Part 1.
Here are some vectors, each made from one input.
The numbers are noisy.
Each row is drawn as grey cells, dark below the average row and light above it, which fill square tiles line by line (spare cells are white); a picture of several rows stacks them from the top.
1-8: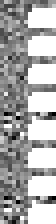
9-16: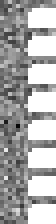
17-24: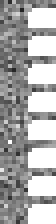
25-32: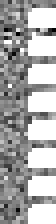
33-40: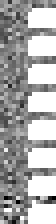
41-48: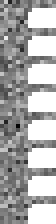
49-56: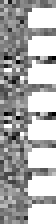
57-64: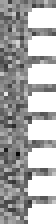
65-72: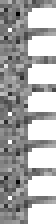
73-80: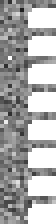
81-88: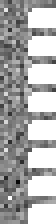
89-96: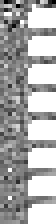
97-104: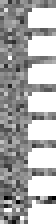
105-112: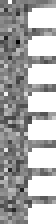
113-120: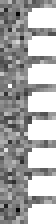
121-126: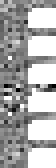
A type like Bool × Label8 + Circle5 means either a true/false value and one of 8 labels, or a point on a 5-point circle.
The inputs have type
List2(Line5).
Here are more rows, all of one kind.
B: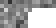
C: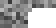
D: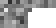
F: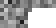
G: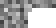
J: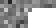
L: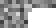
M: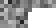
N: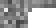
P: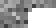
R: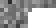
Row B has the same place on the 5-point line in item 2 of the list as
F and M.
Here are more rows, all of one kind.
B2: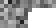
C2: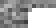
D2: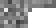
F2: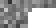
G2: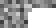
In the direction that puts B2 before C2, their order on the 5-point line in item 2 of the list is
B2, C2, F2, D2, G2.
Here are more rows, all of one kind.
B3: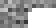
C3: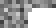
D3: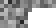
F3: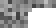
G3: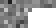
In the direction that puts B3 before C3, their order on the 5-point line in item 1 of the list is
F3, B3, C3, G3, D3.
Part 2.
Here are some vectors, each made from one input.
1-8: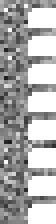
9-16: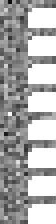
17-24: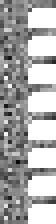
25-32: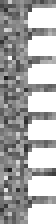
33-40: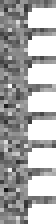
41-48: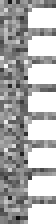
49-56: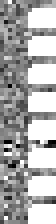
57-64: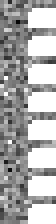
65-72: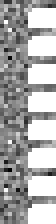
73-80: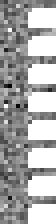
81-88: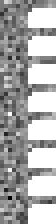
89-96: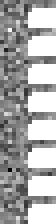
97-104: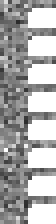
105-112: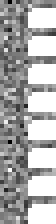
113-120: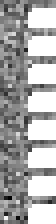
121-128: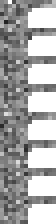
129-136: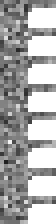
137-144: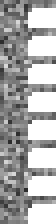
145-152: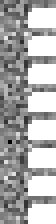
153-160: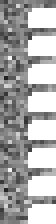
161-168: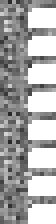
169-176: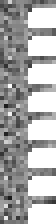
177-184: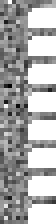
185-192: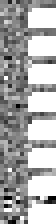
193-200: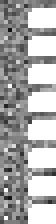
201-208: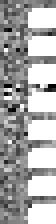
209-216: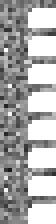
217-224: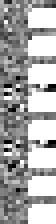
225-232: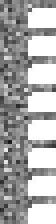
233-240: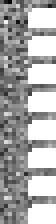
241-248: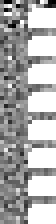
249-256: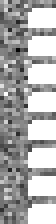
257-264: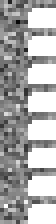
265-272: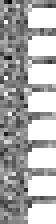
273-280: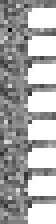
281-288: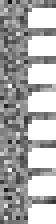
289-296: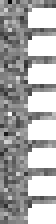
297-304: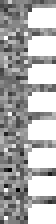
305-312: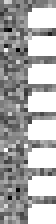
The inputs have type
List2(Line5).
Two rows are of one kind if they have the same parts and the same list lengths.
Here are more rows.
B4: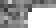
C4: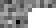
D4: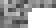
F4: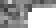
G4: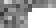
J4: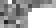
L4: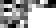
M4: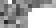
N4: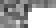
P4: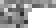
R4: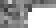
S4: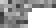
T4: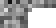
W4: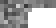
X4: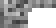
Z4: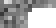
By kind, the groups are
B4, F4, G4, J4, M4, N4, R4, W4, Z4
C4, D4, P4, S4, T4, X4
L4

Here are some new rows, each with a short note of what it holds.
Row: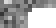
a list of one item
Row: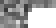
a list of one item
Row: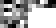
the empty list
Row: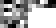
the empty list
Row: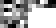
the empty list
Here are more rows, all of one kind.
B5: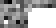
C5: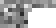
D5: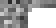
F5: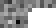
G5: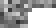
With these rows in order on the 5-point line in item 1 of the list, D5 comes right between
B5 and F5.
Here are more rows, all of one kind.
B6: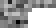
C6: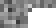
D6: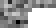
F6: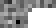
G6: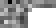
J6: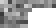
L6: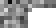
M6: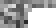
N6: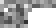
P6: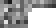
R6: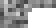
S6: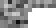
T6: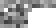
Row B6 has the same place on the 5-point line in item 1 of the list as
D6, J6, R6 and S6.
